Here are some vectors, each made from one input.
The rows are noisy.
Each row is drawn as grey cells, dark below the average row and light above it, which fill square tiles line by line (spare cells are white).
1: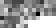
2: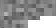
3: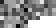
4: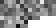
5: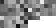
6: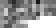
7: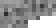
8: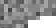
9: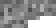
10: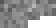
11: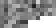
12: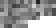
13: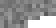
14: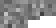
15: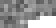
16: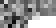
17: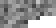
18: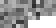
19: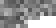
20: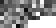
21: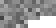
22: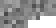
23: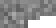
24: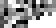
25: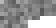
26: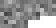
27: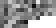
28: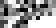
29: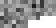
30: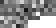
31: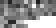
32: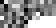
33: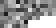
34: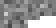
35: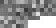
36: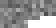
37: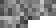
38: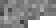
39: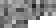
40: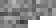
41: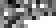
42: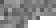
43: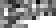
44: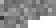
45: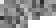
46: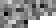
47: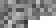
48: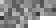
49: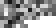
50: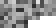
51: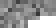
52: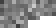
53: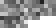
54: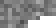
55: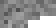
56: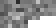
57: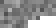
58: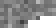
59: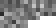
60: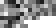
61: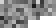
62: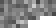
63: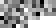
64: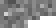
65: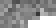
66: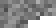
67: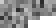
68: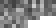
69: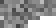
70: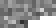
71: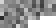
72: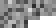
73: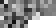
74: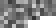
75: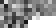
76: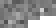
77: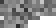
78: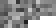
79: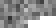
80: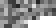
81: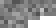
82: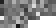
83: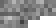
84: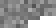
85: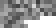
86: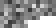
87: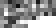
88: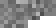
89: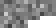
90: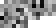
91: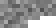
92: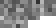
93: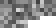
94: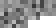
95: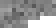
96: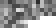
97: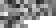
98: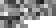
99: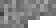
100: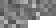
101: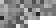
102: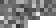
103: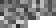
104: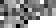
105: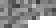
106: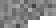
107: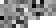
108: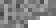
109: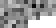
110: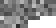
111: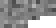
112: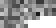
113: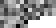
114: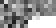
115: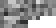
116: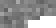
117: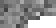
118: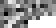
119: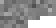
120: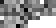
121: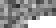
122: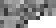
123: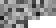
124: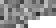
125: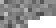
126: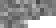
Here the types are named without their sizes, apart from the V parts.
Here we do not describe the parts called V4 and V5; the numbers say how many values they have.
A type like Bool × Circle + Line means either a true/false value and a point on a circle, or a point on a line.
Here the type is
(Bool × V4 + Line × Line) × V5 + Unit.
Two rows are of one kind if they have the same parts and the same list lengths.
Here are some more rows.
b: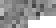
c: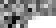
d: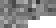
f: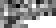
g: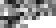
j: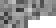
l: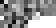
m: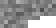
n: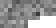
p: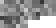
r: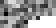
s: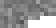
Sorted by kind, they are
b, g, m, p, r, s
c, l
d, f, j, n

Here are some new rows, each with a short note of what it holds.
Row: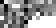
a fixed value
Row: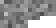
a true/false value, a value of V4 and a value of V5
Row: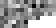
a true/false value, a value of V4 and a value of V5
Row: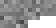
a true/false value, a value of V4 and a value of V5
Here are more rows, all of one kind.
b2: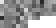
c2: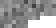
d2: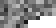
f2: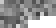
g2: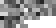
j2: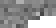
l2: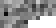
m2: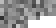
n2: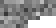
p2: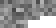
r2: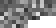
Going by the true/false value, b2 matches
d2, g2, j2 and r2.
